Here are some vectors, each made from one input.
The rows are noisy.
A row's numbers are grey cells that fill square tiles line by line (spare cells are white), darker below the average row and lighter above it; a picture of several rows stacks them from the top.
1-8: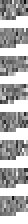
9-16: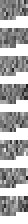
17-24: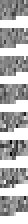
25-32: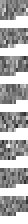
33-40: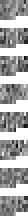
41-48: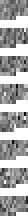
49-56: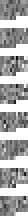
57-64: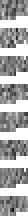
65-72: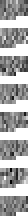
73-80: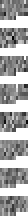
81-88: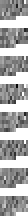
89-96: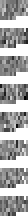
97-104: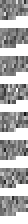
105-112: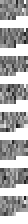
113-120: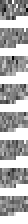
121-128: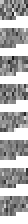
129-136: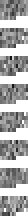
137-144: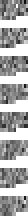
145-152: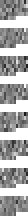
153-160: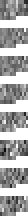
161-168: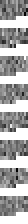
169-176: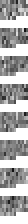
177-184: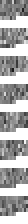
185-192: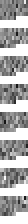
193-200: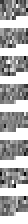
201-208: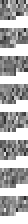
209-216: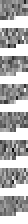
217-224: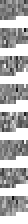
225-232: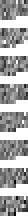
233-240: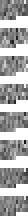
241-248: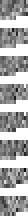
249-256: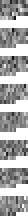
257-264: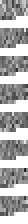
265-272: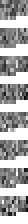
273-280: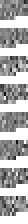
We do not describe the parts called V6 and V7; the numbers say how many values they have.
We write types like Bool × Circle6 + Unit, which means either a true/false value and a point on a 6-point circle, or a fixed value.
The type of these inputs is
(Bool × Bool × Bool × Bool + V6) × (Tree11 + V7).
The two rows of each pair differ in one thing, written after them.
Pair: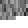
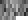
the value of V7
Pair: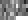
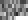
one of the four true/false values
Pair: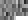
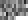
the value of V7
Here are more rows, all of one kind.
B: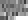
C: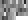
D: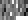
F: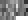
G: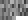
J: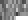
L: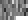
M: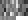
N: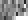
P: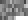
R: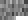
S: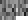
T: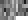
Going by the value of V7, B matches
D, G and L.
